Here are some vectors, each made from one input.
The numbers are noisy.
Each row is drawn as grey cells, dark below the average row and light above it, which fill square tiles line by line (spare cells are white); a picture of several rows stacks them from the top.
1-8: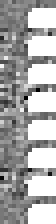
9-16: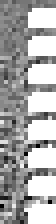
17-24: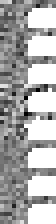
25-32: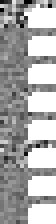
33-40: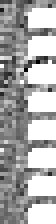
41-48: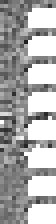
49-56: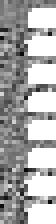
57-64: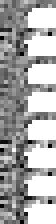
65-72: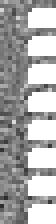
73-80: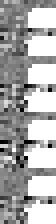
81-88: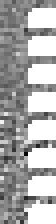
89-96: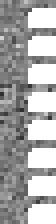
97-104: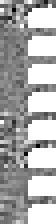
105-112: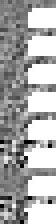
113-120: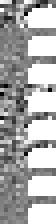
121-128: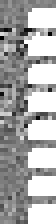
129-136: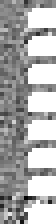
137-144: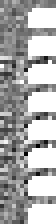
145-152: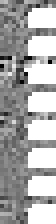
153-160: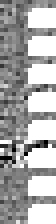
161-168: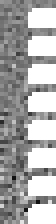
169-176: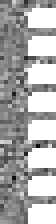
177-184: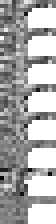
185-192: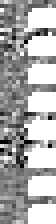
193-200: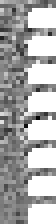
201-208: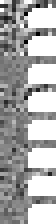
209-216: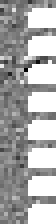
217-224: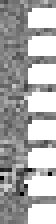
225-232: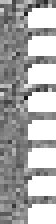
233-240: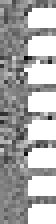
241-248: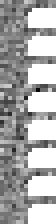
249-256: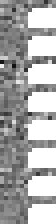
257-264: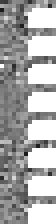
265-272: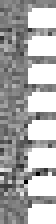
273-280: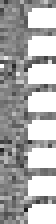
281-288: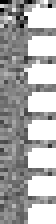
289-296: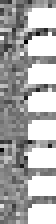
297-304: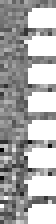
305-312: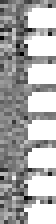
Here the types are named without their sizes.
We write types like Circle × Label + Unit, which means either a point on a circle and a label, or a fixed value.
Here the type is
Bool × Line + Tree × Tree.
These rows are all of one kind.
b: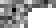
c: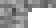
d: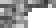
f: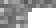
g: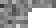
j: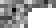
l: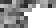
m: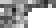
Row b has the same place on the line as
j and l.
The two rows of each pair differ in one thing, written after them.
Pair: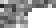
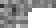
the true/false value
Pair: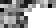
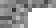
the true/false value
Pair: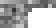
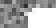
the place on the line
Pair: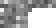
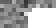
the place on the line
